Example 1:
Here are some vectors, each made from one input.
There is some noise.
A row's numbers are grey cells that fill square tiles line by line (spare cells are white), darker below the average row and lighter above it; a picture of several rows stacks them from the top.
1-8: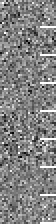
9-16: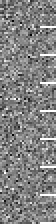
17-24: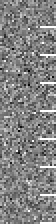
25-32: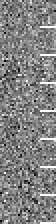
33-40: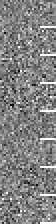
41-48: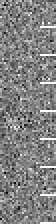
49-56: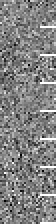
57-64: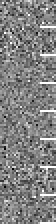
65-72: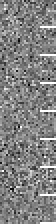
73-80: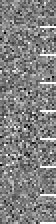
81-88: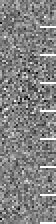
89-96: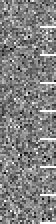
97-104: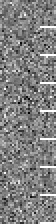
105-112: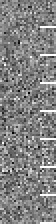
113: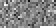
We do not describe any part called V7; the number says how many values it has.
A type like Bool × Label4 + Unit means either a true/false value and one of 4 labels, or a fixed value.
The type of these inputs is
(Circle6 + V7) × Line4.
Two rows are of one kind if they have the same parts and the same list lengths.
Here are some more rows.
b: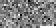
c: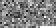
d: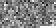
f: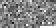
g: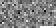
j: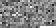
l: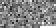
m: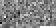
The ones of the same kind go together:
b, j
c, d, f, g, l, m

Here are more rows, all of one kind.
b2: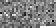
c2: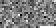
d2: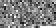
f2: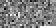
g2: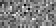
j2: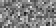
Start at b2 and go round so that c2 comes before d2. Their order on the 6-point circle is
b2, j2, c2, d2, f2, g2.
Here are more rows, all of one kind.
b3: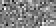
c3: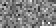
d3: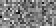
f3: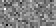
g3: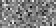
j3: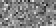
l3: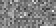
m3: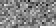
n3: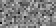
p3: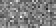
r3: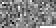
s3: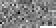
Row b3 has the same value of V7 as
f3 and j3.
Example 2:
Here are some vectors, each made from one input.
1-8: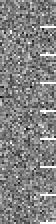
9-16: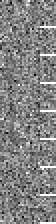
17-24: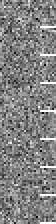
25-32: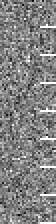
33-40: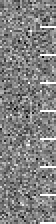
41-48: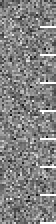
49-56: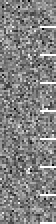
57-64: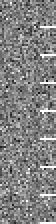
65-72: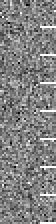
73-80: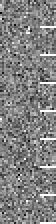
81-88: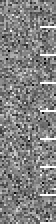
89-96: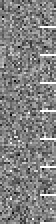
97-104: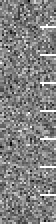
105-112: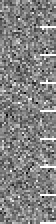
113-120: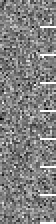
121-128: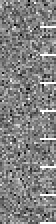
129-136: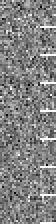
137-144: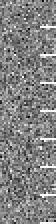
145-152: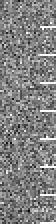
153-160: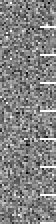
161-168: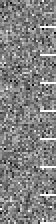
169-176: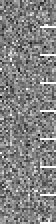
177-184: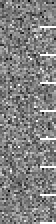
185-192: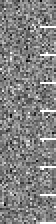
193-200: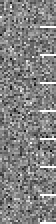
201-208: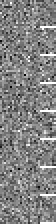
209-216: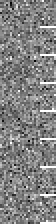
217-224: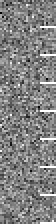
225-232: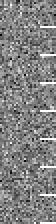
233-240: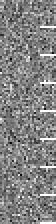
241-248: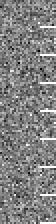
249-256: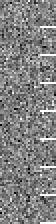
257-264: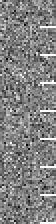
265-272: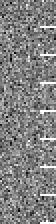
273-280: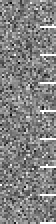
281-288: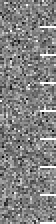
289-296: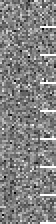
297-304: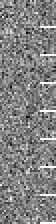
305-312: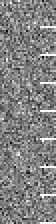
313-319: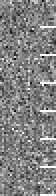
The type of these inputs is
Bool × (Circle6 + Unit) × Tree7.
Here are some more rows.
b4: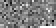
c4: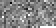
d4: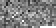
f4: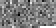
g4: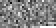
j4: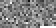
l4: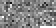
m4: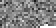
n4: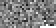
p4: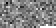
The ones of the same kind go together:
b4, g4
c4, d4, f4, j4, l4, m4, n4, p4

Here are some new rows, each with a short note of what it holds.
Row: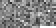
a point on a 6-point circle, a node of a 7-node tree and a true/false value
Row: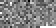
a point on a 6-point circle, a node of a 7-node tree and a true/false value
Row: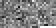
a node of a 7-node tree and a true/false value
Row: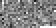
a point on a 6-point circle, a node of a 7-node tree and a true/false value
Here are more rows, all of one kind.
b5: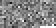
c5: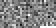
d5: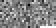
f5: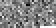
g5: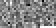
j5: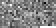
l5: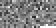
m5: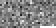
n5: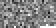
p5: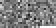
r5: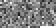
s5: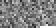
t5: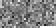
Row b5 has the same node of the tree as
c5, f5, g5 and j5.
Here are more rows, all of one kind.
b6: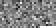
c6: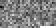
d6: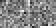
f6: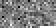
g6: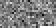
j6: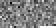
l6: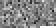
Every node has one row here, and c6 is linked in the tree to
d6 and j6.
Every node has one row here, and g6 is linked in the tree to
f6.
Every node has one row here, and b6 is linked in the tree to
j6 and l6.
